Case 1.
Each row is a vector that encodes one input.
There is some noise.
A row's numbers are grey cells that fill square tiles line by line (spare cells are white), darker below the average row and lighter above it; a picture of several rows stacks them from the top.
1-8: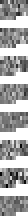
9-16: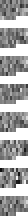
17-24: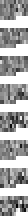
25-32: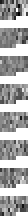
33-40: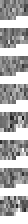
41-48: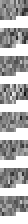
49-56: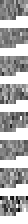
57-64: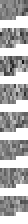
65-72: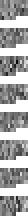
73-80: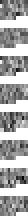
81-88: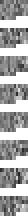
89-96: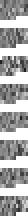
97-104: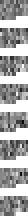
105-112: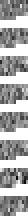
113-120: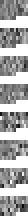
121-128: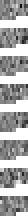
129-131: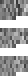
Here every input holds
a point on a 9-point line.
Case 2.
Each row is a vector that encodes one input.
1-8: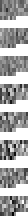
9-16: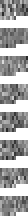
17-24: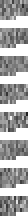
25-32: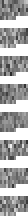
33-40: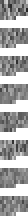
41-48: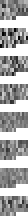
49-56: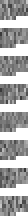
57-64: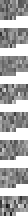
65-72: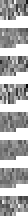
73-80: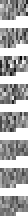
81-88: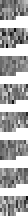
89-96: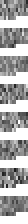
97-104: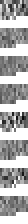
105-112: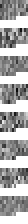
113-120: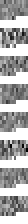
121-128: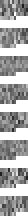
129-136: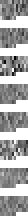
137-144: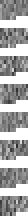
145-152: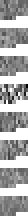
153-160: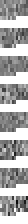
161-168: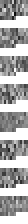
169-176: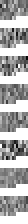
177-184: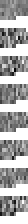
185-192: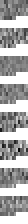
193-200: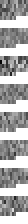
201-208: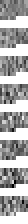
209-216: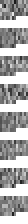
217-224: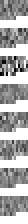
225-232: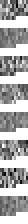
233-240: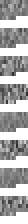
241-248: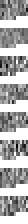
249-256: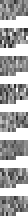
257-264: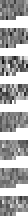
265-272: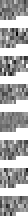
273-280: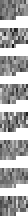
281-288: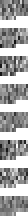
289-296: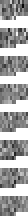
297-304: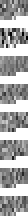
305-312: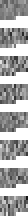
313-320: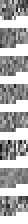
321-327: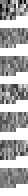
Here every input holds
a point on a 13-point line.
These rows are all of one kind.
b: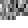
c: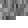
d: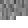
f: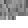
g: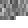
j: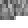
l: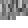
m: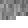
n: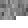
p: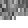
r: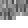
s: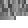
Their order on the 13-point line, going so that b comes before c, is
f, n, b, s, l, r, j, p, c, d, m, g.
